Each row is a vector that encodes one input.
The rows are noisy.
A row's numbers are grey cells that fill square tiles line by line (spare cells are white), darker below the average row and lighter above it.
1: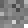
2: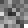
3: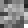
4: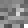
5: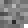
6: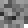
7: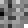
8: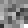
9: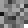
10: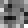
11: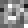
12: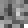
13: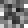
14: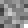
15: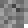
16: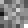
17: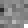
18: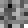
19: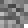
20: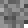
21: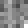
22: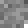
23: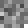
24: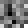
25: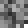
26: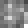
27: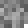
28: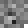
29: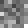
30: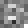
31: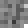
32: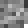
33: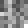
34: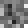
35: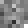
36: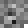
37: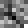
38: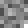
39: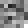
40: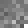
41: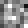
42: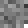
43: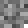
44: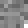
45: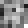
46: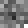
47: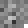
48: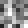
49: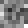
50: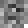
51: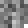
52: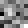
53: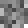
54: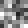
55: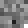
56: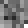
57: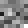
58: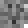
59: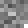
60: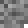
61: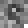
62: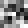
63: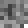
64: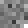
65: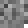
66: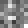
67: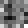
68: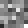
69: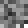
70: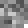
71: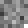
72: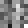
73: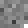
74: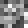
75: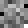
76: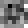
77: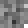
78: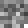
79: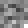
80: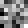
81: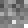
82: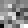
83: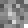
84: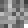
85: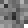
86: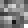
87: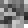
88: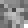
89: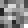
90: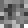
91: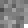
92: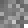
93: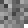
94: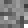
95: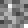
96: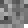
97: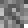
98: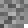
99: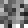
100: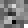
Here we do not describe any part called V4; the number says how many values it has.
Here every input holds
either a true/false value and a value of V4, or a list of up to three points on a 5-point line.
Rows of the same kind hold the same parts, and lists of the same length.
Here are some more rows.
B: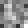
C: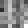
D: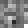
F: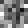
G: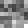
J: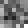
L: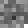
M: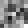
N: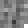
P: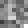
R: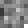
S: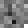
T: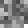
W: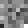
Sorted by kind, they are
B, G, R
C
D, N, P, S
F, M, W
J, L, T

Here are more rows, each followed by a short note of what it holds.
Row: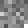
a list of two items
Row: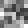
the empty list
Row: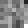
a list of two items
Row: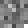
a true/false value and a value of V4
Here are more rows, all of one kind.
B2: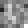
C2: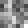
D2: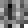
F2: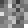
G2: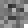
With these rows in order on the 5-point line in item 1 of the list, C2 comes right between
B2 and G2.
